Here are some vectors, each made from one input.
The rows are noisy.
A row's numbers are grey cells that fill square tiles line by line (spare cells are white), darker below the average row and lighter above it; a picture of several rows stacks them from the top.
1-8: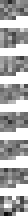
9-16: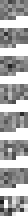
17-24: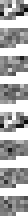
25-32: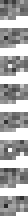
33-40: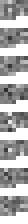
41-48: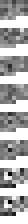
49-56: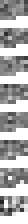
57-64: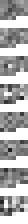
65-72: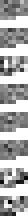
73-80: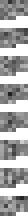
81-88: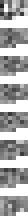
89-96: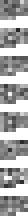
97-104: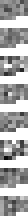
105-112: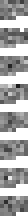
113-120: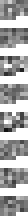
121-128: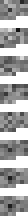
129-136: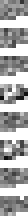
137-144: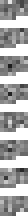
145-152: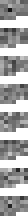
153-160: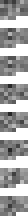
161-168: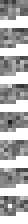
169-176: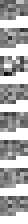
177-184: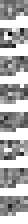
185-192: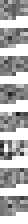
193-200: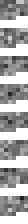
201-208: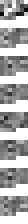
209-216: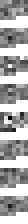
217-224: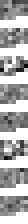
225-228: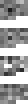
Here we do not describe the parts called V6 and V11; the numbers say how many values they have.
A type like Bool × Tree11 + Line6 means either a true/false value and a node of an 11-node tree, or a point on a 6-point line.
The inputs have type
Label5 + Line5 × V6 × V11.
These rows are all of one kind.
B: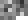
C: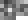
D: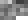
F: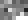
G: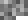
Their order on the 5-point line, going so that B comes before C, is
D, F, B, C, G.
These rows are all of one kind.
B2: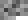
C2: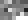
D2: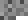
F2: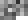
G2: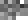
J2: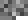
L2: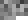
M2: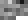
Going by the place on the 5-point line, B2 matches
D2 and M2.
